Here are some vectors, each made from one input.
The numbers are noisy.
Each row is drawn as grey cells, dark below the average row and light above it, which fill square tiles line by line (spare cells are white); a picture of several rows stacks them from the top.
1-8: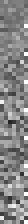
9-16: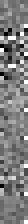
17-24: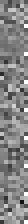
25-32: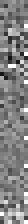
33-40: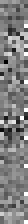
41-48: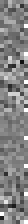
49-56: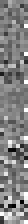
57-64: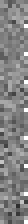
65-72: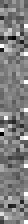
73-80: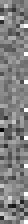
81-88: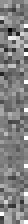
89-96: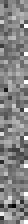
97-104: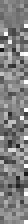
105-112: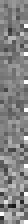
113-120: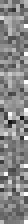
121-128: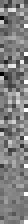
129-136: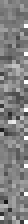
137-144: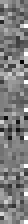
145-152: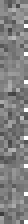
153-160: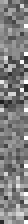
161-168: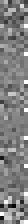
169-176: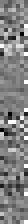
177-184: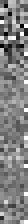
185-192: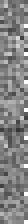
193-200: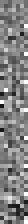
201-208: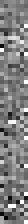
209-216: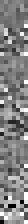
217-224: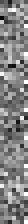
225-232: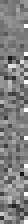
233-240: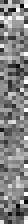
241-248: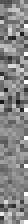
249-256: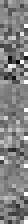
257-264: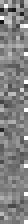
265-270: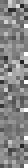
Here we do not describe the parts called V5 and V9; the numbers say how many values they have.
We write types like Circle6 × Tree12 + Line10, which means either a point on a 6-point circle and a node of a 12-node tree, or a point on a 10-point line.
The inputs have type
Bool × Circle10 × ((Tree11 + Unit) × V9 + V5).
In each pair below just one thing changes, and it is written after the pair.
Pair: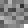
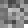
the true/false value
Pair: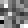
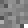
the place on the 10-point circle
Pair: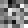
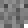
the place on the 10-point circle
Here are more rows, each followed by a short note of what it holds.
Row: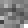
a point on a 10-point circle, a true/false value and a value of V9
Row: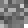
a point on a 10-point circle, a true/false value and a value of V9
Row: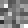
a point on a 10-point circle, a true/false value and a value of V9
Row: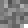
a point on a 10-point circle, a true/false value and a value of V9
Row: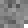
a point on a 10-point circle, a true/false value and a value of V5
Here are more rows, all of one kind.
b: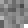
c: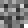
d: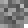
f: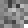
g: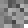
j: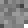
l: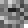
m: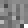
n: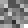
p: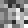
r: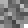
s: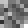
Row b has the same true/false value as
f, j, l and p.
